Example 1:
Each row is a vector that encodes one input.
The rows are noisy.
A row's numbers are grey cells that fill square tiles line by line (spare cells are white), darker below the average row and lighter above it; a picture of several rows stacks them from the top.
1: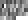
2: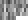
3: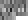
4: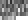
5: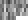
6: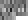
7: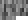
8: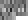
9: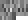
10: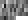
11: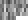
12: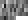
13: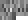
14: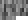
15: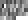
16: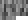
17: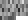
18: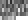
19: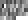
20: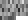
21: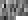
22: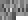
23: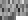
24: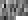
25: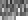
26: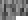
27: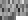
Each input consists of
three true/false values.
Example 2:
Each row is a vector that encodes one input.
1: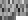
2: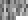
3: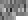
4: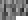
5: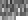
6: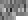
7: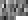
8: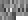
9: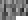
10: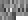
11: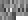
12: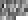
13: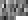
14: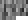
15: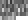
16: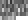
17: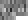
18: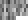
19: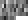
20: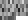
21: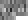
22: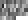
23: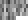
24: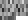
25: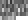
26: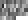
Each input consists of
three true/false values.
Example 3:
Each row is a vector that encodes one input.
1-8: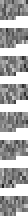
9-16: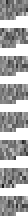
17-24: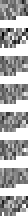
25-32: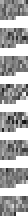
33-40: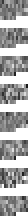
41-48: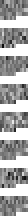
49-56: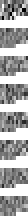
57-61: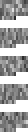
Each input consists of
one of 5 labels.
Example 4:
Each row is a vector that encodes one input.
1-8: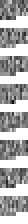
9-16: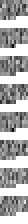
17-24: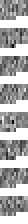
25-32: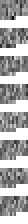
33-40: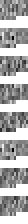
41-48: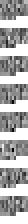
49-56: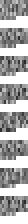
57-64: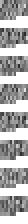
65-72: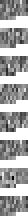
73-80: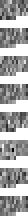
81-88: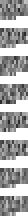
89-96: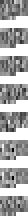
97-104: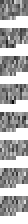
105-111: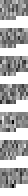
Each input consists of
a point on a 13-point line.
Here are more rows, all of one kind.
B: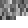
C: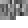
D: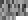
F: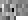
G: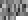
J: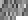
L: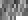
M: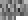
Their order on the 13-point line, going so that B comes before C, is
B, C, M, G, D, L, J, F.
